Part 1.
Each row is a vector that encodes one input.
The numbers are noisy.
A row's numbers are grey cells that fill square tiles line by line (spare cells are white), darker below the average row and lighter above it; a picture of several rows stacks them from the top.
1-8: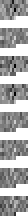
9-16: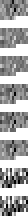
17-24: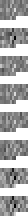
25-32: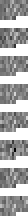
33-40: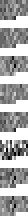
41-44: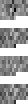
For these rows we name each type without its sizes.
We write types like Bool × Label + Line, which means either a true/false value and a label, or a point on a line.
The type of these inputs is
List(Line).
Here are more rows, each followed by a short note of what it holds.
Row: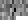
a list of one item
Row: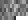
a list of two items
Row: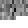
a list of one item
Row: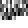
the empty list
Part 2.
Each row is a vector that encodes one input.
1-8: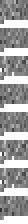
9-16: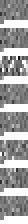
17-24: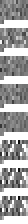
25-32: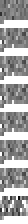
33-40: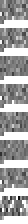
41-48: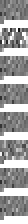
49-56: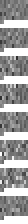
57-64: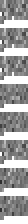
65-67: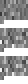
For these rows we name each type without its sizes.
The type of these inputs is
List(Line).
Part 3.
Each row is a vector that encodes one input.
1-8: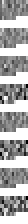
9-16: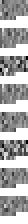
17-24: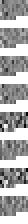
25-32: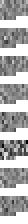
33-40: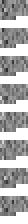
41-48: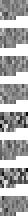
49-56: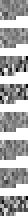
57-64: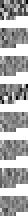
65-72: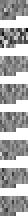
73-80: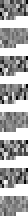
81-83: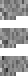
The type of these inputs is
Line4 + Line10.
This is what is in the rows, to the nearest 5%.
About 25% of them hold a point on a 4-point line. The rest hold a point on a 10-point line.
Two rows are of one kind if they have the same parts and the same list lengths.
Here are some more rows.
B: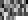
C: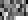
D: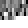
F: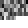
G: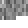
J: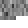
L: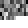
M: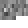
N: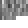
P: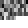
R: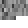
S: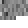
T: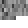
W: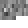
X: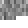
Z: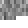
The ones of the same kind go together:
B, C, D, F, L, P
G, J, M, N, R, S, T, W, X, Z

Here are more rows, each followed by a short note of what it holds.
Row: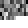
a point on a 4-point line
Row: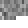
a point on a 10-point line
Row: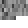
a point on a 10-point line
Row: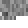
a point on a 10-point line
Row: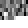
a point on a 4-point line
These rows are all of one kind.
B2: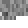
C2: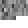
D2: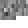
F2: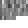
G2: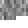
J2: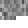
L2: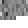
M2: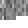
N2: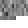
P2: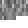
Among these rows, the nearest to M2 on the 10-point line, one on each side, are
G2 and P2.
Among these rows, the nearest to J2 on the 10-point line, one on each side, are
B2 and G2.
